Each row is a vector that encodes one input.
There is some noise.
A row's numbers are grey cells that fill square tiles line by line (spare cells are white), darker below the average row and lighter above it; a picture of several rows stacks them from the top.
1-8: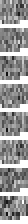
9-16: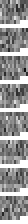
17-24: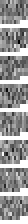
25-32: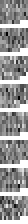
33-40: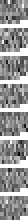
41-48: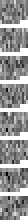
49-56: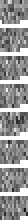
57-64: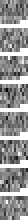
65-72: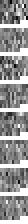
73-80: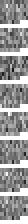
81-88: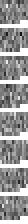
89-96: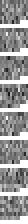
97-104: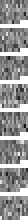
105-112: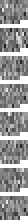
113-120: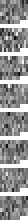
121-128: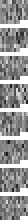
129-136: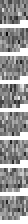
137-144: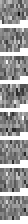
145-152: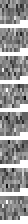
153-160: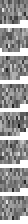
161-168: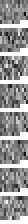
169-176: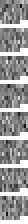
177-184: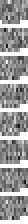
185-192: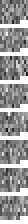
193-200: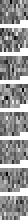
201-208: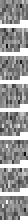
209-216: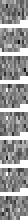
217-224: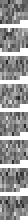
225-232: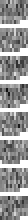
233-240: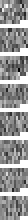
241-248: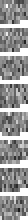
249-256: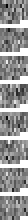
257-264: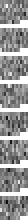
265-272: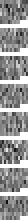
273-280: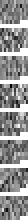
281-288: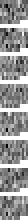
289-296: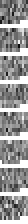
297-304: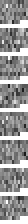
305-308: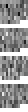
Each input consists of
either a node of a 17-node tree, or a list of up to two points on an 11-point circle.
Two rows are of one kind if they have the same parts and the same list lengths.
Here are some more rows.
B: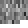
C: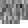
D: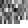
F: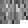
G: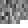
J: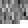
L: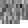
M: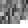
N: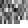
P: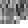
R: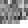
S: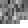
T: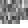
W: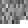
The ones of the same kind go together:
B, F, J, W
C, L, P, S
D, N
G, M, R, T

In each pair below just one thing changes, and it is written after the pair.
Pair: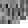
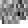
the place on the 11-point circle in item 1 of the list
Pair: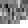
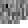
the place on the 11-point circle in item 1 of the list
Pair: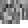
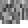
the place on the 11-point circle in item 2 of the list
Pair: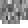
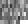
the place on the 11-point circle in item 1 of the list
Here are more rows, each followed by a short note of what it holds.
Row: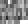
a list of two items
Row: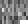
a node of a 17-node tree
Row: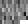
a node of a 17-node tree
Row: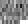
a list of one item
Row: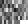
the empty list
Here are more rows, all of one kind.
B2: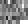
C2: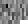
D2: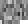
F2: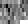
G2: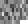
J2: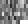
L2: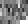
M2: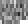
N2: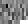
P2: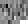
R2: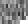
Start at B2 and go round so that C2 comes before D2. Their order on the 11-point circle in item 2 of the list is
B2, L2, N2, C2, P2, F2, M2, D2, G2, J2, R2.
